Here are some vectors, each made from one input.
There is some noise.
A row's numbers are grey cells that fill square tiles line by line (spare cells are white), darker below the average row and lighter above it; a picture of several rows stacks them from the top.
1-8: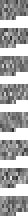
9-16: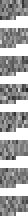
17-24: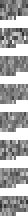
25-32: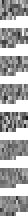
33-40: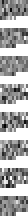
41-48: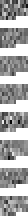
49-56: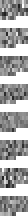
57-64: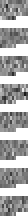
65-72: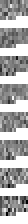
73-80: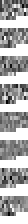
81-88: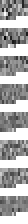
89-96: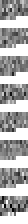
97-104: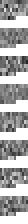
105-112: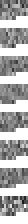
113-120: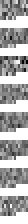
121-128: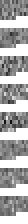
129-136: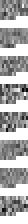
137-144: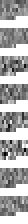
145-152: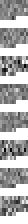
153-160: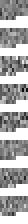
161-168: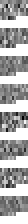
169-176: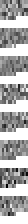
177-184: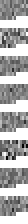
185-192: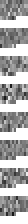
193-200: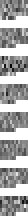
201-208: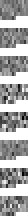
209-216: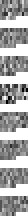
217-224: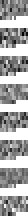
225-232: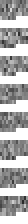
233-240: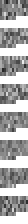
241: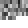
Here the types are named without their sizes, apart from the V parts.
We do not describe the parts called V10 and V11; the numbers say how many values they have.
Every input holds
either a node of a tree and a value of V10, or a true/false value and a value of V11.
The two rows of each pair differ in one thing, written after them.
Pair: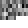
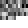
the value of V10
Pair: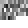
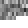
the value of V10
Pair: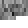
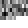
the value of V10
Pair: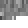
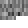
the node of the tree
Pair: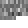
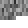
the node of the tree
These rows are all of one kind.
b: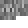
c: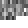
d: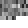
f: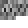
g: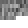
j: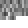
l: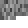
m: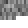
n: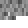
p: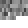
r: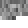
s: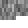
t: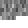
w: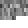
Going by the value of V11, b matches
c, j, n and w.
